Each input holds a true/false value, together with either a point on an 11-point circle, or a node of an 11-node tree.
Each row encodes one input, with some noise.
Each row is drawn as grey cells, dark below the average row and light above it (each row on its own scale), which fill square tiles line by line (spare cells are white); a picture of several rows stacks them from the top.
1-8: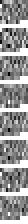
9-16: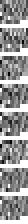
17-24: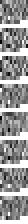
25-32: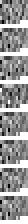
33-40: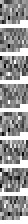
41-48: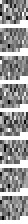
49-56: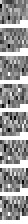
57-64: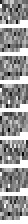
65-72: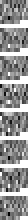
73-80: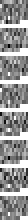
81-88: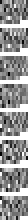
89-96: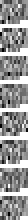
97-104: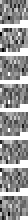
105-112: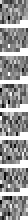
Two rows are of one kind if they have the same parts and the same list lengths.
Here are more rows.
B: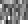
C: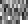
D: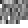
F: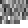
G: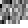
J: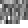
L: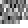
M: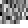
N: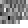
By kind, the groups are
B, D, J, L, M, N
C, F, G

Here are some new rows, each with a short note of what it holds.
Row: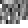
a node of an 11-node tree and a true/false value
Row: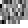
a point on an 11-point circle and a true/false value
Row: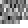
a node of an 11-node tree and a true/false value
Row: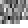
a node of an 11-node tree and a true/false value
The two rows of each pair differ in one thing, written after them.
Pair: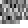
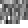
the true/false value
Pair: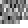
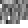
the true/false value
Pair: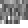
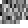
the true/false value
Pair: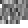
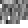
the node of the tree
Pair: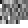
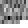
the true/false value
